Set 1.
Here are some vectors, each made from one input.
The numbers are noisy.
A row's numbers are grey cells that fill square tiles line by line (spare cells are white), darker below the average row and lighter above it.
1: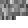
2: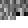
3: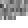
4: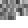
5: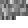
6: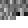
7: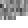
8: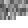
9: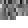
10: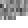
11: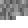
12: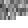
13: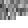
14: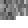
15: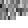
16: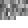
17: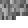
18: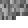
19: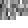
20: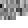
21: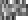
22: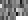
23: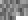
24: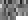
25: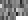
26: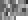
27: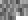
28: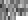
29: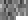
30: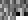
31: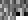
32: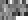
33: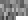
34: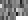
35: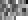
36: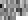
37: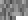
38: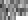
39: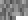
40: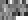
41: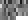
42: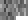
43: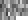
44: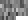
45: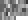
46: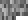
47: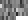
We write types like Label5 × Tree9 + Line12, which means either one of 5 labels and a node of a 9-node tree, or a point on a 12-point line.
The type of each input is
Line8.
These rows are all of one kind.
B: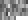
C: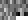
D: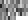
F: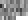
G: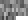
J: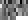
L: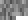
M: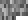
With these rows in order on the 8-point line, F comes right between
D and L.
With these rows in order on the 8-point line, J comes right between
G and L.
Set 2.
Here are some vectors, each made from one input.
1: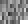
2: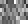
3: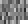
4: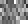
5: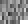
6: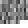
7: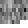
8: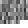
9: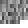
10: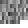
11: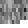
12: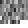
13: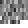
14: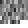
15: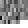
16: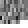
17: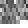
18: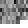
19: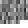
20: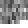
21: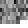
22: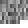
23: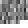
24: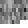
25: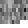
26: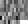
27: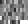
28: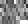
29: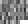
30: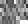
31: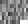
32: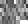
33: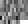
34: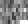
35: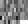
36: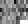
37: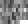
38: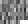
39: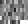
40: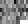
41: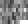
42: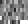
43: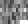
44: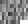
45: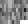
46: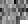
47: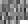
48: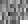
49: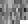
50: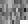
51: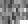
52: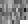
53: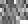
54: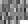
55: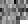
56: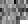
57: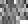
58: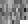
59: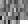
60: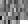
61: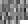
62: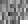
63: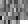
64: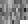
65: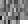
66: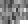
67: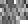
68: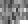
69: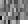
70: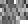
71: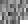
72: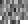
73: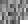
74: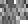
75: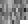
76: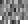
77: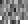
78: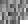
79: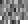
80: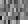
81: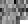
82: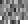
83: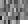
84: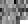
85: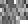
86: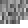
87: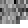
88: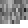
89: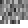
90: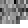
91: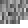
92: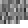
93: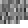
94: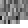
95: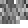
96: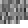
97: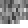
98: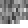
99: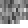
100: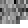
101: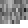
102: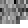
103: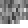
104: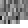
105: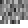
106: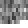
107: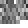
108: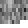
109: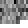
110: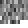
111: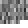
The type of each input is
Bool × Bool × Bool.
